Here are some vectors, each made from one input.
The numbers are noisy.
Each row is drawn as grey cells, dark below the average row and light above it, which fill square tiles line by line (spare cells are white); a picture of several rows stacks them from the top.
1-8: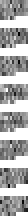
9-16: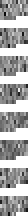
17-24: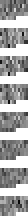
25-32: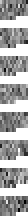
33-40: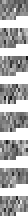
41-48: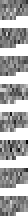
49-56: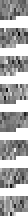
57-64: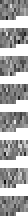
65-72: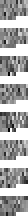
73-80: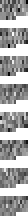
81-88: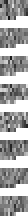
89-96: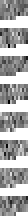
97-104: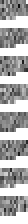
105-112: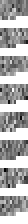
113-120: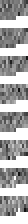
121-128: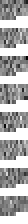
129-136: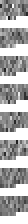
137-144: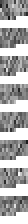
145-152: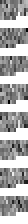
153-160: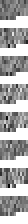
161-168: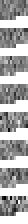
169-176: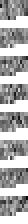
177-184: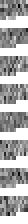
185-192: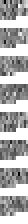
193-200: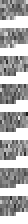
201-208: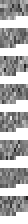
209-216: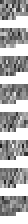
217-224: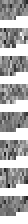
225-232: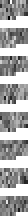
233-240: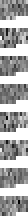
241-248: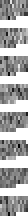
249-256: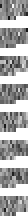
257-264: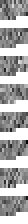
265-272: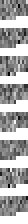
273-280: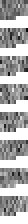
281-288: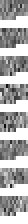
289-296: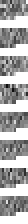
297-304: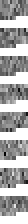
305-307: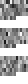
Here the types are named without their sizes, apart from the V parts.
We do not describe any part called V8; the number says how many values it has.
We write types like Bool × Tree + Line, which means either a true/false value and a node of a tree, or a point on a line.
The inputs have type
Bool × V8 + Circle + Unit.
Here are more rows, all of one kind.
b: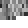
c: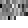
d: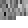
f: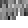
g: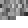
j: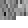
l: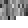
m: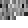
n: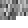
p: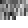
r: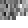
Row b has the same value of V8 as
d, g and j.
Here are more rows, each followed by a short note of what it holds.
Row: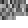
a point on a circle
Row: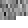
a true/false value and a value of V8
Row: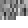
a true/false value and a value of V8
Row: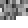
a fixed value
